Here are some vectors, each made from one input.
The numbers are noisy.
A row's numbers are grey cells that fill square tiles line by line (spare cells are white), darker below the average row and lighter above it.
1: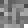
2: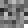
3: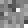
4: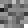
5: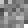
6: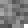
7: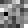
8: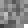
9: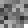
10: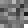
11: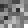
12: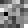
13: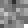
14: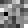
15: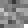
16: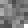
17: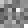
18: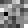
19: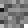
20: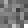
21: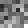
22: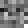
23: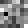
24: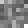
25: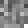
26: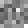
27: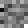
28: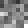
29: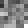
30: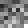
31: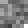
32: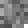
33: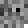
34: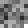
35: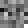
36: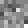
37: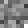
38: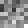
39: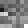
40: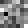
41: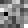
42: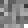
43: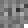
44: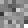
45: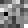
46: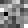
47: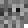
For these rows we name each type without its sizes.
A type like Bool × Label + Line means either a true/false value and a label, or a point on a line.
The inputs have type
Label × Label + Unit.
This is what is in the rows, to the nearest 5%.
About 20% of them hold a fixed value. The rest hold two labels.
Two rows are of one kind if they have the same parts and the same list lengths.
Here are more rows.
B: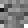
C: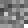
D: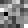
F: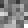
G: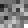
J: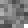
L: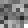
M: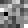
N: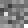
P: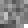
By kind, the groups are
B, C, F, G, J, L, N, P
D, M

